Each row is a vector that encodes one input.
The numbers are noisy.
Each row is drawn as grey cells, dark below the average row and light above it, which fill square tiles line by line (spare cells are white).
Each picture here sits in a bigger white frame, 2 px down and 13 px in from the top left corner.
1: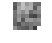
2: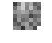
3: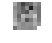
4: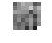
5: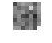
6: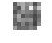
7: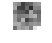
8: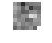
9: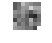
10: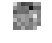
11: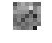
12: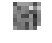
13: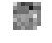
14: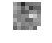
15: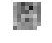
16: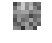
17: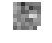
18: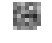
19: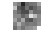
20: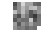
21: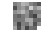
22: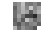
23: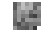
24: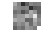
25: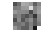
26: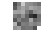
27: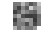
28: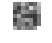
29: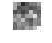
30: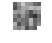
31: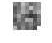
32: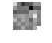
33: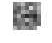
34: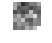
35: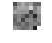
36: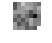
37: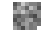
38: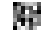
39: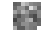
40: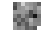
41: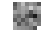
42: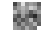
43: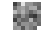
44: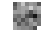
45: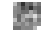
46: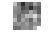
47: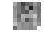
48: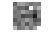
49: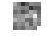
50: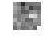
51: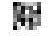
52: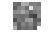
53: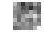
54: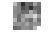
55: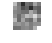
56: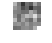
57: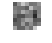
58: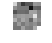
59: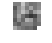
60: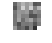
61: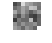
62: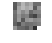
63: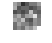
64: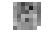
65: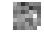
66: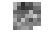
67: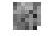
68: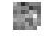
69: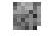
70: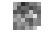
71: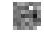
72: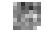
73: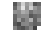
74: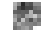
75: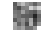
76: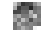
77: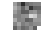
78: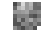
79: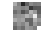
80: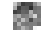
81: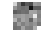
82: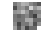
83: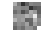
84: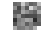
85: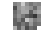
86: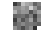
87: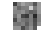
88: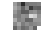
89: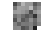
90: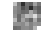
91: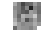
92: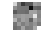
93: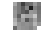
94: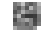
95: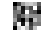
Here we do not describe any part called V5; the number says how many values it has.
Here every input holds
a list of up to two items, each a true/false value and a value of V5.
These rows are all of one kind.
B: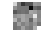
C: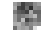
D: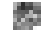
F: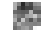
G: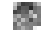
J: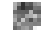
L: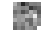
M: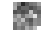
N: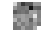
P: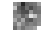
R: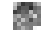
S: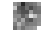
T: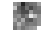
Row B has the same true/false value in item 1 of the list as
L and N.
